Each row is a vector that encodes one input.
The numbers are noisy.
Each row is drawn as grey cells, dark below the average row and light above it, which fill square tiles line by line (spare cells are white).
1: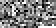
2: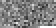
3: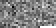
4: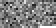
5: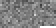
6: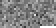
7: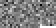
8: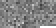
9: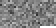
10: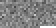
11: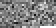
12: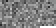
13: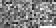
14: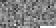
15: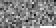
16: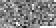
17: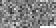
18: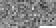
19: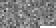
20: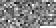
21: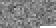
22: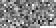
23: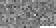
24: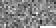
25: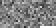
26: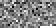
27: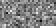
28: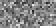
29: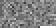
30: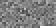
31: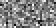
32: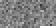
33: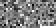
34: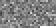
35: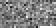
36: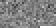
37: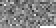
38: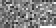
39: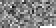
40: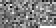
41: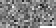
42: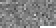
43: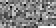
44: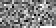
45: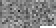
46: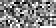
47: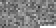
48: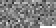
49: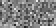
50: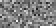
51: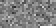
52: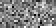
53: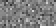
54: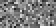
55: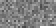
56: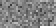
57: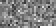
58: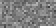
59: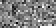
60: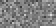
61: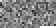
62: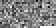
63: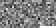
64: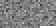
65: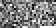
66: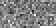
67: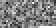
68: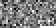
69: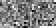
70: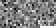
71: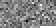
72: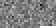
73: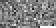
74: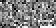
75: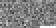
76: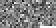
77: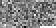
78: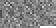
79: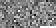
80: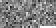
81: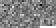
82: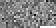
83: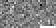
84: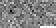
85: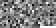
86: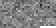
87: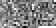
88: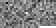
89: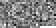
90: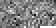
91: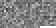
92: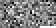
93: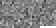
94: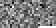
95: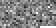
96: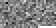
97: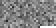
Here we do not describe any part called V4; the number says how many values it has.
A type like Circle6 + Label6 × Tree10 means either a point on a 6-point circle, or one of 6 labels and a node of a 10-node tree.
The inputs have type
Line5 + List2(Bool × V4).
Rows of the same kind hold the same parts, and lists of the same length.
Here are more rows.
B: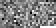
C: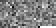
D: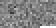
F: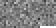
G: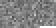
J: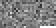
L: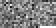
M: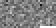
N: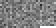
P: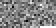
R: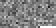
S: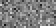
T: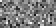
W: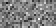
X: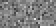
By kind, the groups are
B, L, P, W
C, D, F, R, X
G, J, M, N, S
T

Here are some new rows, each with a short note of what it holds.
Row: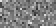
the empty list
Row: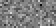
a list of one item
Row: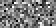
a list of two items
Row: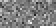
the empty list
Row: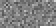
a list of one item
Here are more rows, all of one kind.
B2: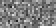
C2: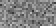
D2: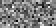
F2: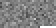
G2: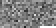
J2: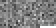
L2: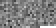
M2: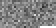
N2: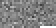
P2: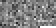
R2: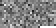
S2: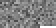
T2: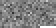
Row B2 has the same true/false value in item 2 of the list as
M2 and T2.
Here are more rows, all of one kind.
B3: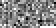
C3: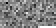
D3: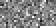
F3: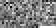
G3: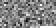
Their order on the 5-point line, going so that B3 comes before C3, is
D3, B3, G3, C3, F3.
